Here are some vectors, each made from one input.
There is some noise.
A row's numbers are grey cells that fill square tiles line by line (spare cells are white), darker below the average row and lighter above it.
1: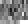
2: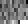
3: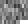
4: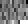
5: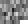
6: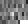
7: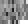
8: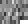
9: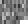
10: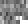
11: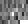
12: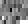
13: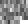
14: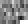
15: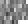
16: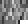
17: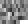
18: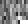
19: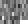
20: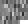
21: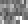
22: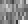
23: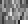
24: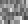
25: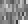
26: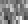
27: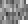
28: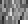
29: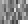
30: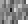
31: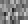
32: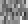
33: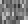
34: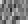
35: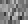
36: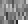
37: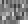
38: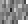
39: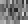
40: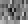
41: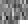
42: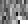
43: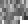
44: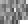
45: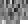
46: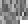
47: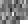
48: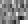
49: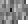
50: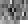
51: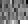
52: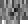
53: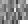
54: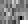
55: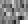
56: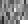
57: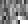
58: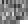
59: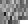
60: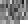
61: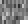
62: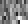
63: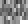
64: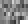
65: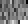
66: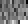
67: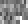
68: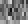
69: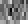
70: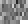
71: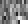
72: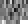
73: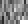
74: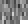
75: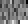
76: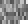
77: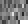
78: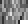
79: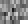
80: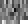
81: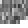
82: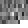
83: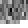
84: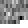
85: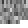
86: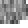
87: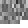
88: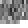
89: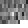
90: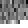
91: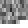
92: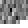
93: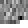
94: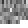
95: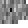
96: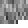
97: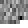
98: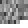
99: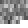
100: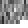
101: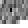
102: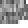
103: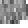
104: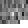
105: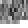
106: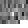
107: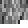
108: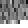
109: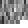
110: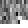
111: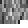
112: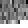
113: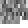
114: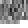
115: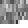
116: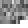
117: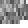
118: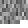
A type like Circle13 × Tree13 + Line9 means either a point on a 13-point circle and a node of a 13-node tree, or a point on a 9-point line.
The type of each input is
Label5 × (Tree15 + Unit).
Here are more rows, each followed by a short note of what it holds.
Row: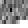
one of 5 labels and a node of a 15-node tree
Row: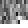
one of 5 labels
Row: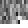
one of 5 labels
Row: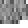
one of 5 labels and a node of a 15-node tree
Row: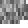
one of 5 labels and a node of a 15-node tree
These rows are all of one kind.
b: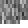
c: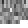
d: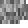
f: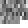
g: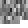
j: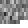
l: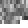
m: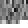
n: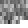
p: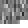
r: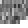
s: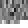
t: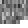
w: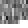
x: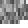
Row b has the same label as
p, r, t and w.
